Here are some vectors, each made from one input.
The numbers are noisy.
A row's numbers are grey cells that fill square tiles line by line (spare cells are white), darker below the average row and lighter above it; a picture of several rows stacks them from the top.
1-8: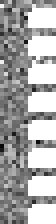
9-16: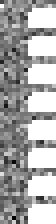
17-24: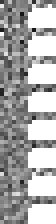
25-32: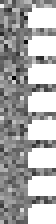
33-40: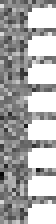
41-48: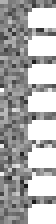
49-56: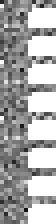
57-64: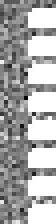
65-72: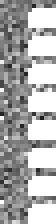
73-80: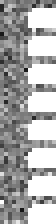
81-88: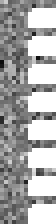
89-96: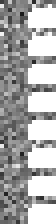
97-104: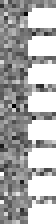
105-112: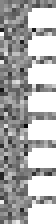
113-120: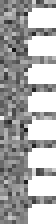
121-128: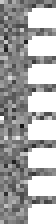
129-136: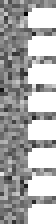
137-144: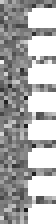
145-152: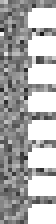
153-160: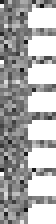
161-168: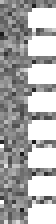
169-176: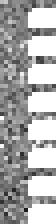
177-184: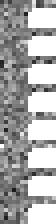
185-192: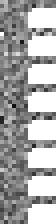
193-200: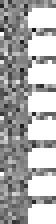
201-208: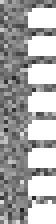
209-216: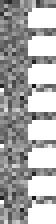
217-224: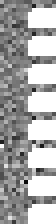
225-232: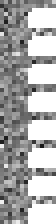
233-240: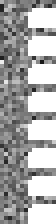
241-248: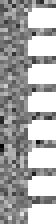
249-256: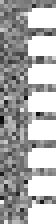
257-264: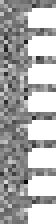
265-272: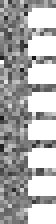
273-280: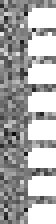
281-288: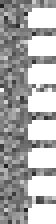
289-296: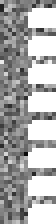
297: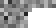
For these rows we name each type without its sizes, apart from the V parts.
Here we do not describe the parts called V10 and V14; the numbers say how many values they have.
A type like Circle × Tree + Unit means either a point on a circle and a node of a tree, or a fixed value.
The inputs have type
Bool × (Circle + V14) + V10.
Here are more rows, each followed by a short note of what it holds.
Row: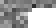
a true/false value and a value of V14
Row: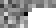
a point on a circle and a true/false value
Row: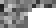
a true/false value and a value of V14
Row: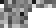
a value of V10
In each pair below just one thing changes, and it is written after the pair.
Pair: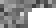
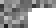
the value of V14
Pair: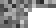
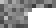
the true/false value
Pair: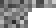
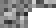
the value of V14
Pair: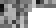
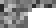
the true/false value
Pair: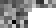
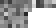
the value of V14
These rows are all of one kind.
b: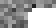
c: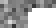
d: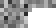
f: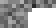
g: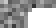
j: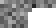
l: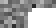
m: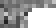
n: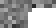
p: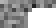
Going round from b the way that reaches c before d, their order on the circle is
b, m, j, f, c, p, d, g, l, n.
